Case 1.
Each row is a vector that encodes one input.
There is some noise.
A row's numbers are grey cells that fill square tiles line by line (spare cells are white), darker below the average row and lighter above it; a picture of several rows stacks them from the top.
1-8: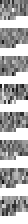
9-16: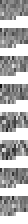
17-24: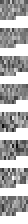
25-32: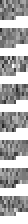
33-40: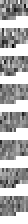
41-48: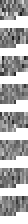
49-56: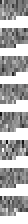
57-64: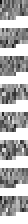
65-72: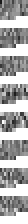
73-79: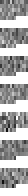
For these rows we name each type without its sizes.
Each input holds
either a fixed value, or three true/false values.
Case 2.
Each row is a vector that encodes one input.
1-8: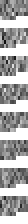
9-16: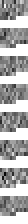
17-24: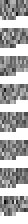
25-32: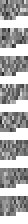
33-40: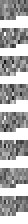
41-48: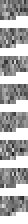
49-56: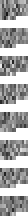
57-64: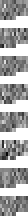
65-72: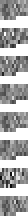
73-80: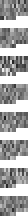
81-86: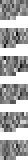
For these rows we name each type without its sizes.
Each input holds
three true/false values.
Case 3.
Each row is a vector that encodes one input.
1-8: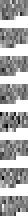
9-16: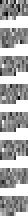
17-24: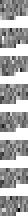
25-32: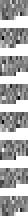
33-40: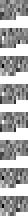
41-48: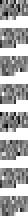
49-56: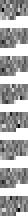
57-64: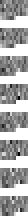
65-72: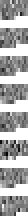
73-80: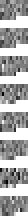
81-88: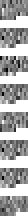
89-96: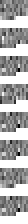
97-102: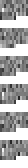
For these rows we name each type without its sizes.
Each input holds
either a point on a circle, or a fixed value.
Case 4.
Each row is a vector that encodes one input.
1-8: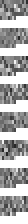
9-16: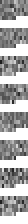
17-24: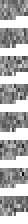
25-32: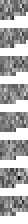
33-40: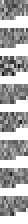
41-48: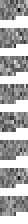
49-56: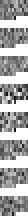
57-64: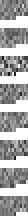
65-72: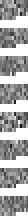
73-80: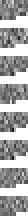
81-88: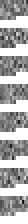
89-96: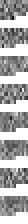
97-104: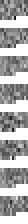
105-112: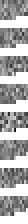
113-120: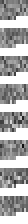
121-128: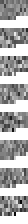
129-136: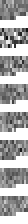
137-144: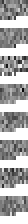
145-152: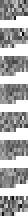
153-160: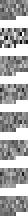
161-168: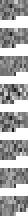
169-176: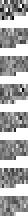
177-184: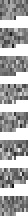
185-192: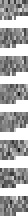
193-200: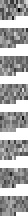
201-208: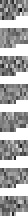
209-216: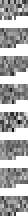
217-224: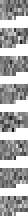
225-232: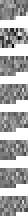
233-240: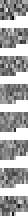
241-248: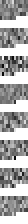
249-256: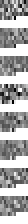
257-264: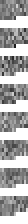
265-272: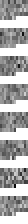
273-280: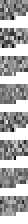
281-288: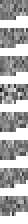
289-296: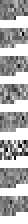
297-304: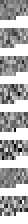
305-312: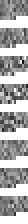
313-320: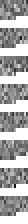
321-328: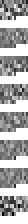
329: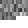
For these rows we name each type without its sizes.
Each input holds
a point on a circle.
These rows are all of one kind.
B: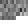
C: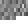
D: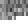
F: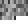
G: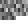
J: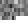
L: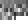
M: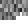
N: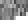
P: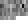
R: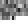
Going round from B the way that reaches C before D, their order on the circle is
B, M, F, P, N, G, J, R, C, D, L.
